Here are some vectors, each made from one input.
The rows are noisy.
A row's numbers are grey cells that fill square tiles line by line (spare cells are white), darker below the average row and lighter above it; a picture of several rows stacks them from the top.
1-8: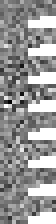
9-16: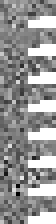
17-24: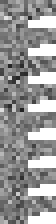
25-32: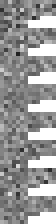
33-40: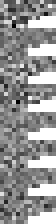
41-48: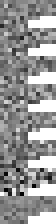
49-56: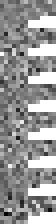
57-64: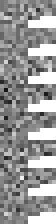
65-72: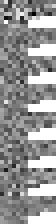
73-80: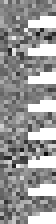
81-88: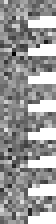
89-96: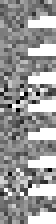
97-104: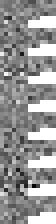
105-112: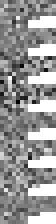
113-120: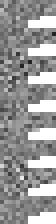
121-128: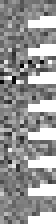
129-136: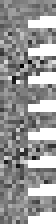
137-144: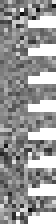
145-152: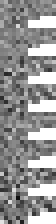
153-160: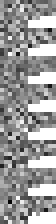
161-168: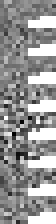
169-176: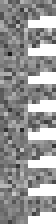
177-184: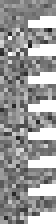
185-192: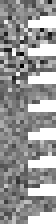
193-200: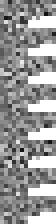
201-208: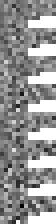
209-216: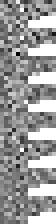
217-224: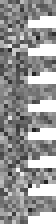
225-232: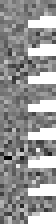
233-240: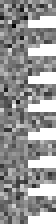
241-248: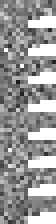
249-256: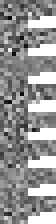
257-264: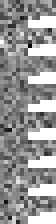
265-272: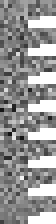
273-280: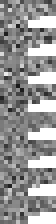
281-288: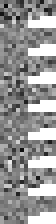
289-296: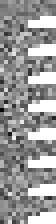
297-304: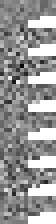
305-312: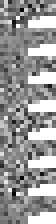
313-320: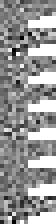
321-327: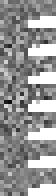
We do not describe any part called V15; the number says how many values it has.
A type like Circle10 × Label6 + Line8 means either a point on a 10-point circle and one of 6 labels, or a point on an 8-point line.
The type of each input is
Bool × Label12 × (Line4 × Line4 + Unit) + V15.
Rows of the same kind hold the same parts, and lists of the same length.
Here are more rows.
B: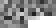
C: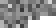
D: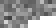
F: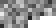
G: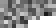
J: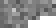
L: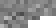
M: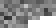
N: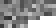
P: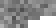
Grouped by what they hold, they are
B, D, G, M, N
C, F, L, P
J

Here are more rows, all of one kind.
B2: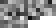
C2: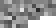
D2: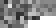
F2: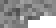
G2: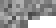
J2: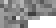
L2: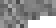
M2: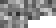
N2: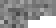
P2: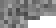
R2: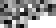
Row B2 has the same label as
L2, P2 and R2.
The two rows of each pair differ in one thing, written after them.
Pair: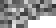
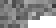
the label
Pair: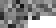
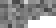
the true/false value
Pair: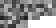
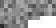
the true/false value
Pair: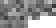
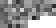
the label
